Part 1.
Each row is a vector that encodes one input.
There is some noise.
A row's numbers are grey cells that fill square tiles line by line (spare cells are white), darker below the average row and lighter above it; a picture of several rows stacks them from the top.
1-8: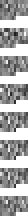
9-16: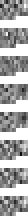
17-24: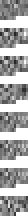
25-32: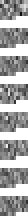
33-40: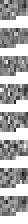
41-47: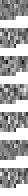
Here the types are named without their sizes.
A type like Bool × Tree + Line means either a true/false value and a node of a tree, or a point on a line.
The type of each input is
Line.
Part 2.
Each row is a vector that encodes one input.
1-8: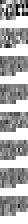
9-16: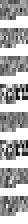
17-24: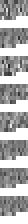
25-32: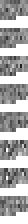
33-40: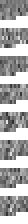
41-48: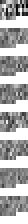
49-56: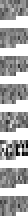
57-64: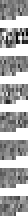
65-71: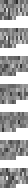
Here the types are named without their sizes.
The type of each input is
Bool × Bool × Bool + Unit.
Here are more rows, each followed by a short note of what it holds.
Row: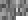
three true/false values
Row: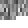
three true/false values
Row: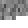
three true/false values
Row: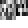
a fixed value
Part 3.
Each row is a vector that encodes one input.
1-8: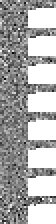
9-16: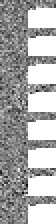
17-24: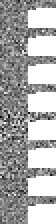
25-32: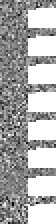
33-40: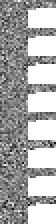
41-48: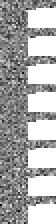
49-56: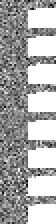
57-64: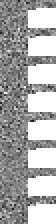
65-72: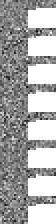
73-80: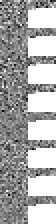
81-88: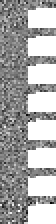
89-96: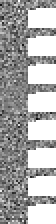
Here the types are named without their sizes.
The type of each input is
Line.
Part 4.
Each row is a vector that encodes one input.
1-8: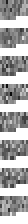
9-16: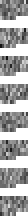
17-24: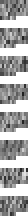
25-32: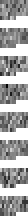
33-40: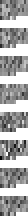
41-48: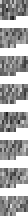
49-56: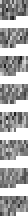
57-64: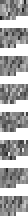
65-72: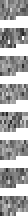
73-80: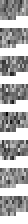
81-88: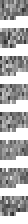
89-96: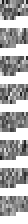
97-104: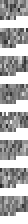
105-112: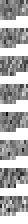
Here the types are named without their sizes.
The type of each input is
Circle.
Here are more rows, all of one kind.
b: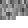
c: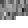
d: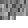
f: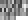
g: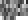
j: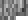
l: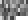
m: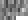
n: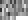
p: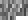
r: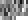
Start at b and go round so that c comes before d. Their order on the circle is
b, c, j, p, l, g, r, m, f, d, n.
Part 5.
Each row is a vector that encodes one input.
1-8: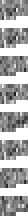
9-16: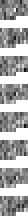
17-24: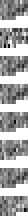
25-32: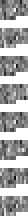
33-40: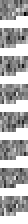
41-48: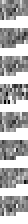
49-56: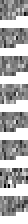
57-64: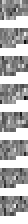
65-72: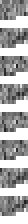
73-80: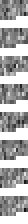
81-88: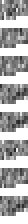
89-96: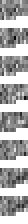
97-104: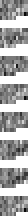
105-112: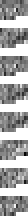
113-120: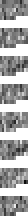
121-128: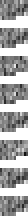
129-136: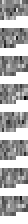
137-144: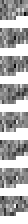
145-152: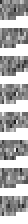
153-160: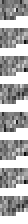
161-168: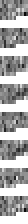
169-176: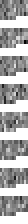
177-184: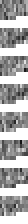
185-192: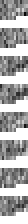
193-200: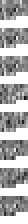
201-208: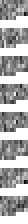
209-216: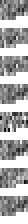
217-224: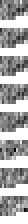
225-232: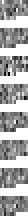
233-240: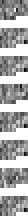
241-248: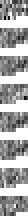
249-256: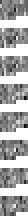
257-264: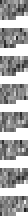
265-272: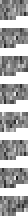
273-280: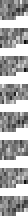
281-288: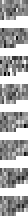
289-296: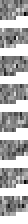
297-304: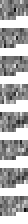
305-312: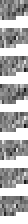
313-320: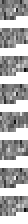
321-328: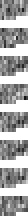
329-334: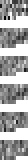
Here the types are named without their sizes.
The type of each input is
Bool × Bool × Bool + Unit.
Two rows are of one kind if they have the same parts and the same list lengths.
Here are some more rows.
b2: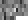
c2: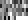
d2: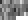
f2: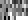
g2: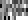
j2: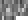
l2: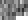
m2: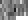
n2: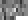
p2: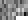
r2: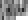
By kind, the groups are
b2, d2, j2, l2, m2, n2, p2, r2
c2, f2, g2

